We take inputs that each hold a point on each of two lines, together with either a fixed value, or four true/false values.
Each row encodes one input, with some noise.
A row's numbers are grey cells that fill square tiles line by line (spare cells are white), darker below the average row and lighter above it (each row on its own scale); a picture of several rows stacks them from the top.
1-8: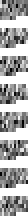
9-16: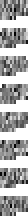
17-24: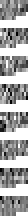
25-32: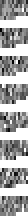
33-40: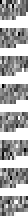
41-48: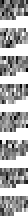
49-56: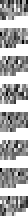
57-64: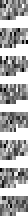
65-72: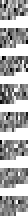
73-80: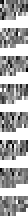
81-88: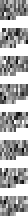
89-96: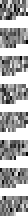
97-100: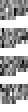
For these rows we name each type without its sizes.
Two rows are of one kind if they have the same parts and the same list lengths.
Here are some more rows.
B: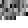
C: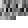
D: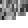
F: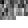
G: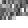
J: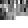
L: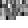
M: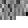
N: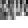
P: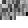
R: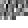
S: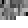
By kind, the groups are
B, F, G, J, M, N, P, S
C, D, L, R

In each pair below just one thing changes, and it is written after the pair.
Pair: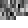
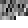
the place on one of the two lines
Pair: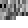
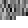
the place on one of the two lines
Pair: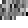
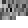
the place on one of the two lines
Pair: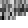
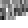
the place on one of the two lines
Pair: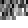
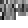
the place on one of the two lines
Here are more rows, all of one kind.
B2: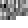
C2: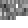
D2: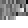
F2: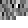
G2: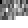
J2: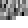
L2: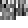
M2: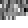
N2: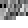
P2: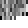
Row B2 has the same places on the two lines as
C2 and M2.
